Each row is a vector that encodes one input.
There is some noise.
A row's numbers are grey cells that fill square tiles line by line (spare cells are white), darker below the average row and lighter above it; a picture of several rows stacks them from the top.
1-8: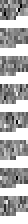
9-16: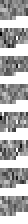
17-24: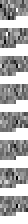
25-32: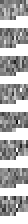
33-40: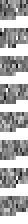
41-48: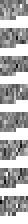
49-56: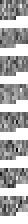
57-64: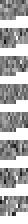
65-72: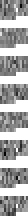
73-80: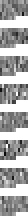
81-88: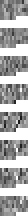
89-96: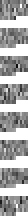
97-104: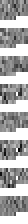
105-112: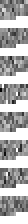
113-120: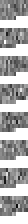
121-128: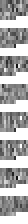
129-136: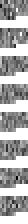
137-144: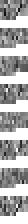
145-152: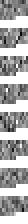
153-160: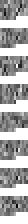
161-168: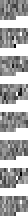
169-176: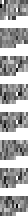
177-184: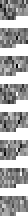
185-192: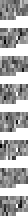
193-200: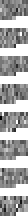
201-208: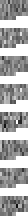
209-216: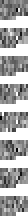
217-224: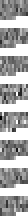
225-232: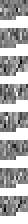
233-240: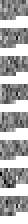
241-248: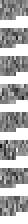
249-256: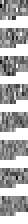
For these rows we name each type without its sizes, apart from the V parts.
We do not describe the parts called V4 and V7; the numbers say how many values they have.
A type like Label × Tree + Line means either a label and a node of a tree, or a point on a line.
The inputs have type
(Label + Line) × V4 + V7.
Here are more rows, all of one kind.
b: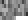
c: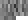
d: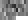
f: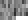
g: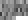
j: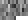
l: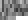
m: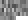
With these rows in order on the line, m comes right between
c and d.
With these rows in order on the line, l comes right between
c and g.
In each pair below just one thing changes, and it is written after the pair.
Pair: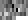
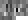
the label
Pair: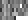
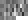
the value of V4
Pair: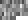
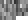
the value of V4
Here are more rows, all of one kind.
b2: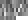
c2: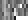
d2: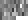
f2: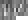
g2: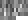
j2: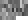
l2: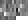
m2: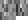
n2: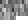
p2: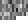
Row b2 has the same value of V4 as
f2, g2 and l2.
